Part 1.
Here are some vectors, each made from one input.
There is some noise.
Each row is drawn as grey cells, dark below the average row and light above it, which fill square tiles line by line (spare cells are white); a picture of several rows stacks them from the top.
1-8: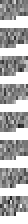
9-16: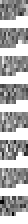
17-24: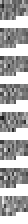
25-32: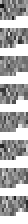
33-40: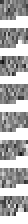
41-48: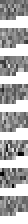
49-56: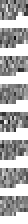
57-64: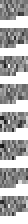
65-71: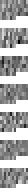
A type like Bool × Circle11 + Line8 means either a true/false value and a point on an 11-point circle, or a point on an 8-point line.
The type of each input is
Circle9.
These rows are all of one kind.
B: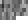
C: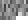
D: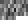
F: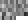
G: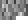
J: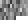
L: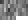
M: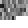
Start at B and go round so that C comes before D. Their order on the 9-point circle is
B, M, C, G, F, L, D, J.
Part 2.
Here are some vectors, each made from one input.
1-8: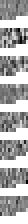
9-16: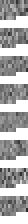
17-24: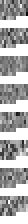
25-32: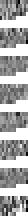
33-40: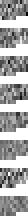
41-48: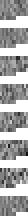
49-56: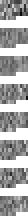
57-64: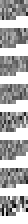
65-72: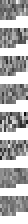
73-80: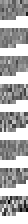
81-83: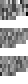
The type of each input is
Bool × Bool × Bool.
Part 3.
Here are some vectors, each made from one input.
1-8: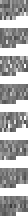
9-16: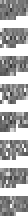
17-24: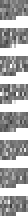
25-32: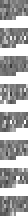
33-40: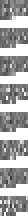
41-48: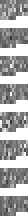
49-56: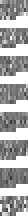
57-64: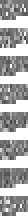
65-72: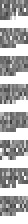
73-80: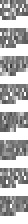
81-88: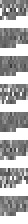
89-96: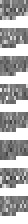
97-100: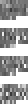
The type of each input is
Bool × Bool × Bool.
